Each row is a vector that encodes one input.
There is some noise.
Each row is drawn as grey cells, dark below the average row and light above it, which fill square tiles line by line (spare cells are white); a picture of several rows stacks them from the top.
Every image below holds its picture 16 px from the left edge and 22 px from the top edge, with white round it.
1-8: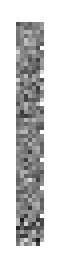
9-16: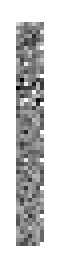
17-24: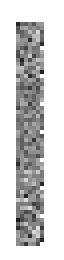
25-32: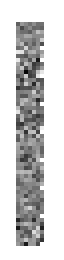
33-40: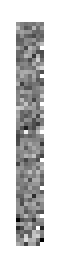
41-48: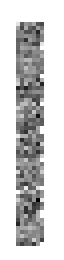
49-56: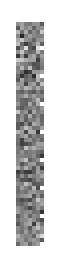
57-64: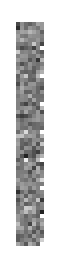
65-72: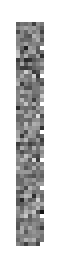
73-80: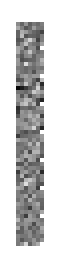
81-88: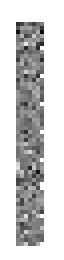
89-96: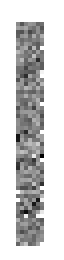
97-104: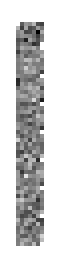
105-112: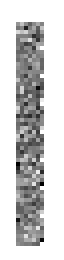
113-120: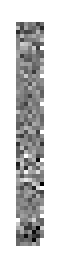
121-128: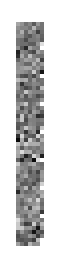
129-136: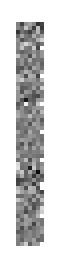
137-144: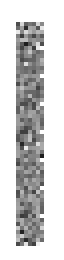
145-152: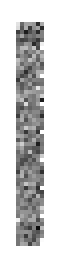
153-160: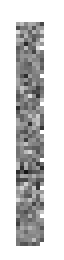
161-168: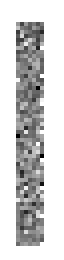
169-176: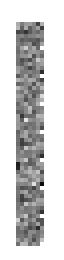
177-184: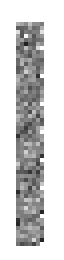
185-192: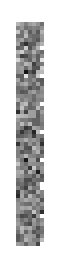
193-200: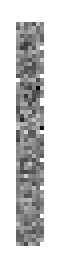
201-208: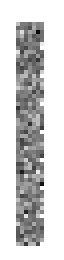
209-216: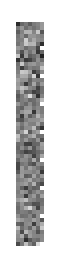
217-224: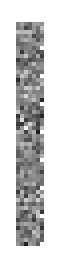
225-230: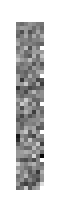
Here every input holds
either one of 11 labels, or three true/false values.
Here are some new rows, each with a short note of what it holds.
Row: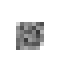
one of 11 labels
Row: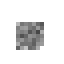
one of 11 labels
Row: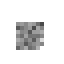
one of 11 labels
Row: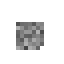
three true/false values
